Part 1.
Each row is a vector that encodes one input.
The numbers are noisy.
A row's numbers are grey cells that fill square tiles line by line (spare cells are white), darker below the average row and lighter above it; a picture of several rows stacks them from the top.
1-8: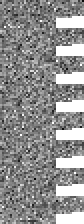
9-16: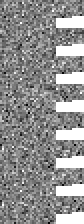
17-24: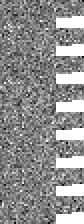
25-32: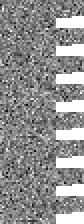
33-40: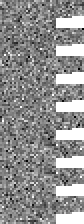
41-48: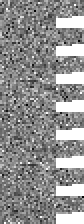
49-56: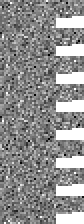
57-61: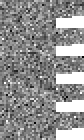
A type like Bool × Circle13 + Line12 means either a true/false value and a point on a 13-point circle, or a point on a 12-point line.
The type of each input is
Label9.
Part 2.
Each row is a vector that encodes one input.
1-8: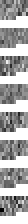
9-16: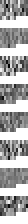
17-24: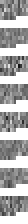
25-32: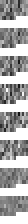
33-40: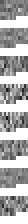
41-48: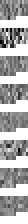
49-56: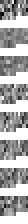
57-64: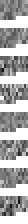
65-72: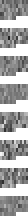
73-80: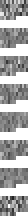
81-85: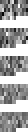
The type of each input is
Circle8 + Unit.
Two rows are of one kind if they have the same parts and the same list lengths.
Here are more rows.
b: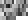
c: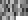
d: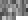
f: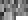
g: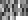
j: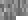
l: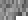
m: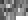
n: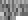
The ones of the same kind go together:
b, c, f, g, j, l, m, n
d

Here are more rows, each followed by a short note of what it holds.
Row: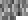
a point on an 8-point circle
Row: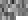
a fixed value
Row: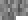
a point on an 8-point circle
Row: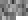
a fixed value
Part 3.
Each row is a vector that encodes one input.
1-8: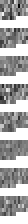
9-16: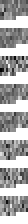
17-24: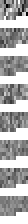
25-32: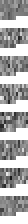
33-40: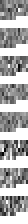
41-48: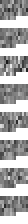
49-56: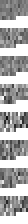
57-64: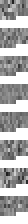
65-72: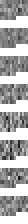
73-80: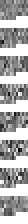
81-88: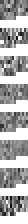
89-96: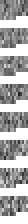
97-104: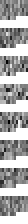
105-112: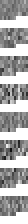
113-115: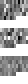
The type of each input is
Circle8 + Unit.
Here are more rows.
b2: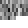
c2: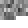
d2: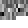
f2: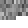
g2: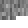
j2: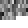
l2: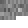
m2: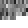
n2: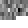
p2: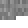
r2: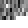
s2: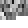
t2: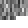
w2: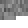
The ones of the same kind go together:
b2, c2, d2, f2, g2, j2, l2, n2, p2, r2, t2, w2
m2, s2

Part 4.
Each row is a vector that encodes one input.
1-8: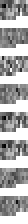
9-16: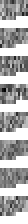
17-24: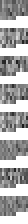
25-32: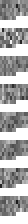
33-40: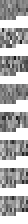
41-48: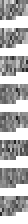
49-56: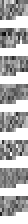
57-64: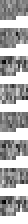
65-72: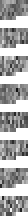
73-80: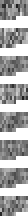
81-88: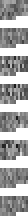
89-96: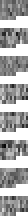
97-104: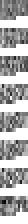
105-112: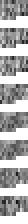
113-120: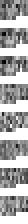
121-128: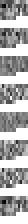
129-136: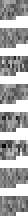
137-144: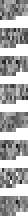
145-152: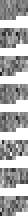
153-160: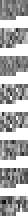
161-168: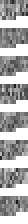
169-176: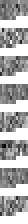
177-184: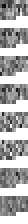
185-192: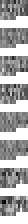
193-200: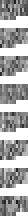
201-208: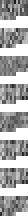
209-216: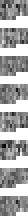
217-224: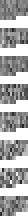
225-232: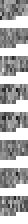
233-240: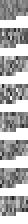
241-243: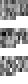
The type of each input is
Tree12.
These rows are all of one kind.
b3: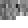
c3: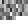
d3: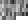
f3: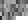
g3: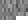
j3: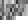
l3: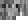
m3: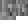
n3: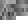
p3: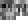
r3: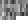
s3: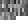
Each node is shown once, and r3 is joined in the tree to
d3 and m3.
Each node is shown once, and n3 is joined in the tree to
f3 and g3.
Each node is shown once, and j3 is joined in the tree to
c3 and f3.
